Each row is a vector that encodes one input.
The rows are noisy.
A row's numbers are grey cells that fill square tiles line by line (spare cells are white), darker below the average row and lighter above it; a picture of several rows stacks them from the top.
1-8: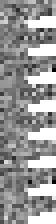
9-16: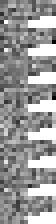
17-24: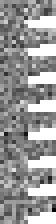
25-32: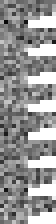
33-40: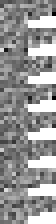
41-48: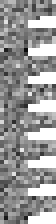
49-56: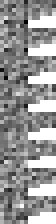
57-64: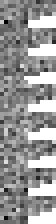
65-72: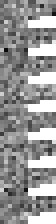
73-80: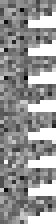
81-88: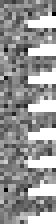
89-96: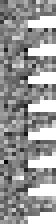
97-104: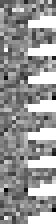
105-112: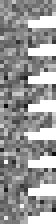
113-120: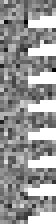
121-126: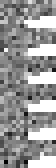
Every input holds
a true/false value, together with either a point on a 6-point line, or a node of a 12-node tree.
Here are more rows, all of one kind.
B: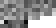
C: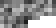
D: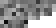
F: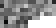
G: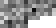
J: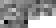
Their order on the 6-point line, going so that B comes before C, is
D, F, J, B, C, G.
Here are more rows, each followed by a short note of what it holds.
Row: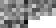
a point on a 6-point line and a true/false value
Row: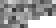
a node of a 12-node tree and a true/false value
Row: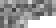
a node of a 12-node tree and a true/false value
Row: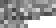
a node of a 12-node tree and a true/false value
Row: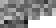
a point on a 6-point line and a true/false value
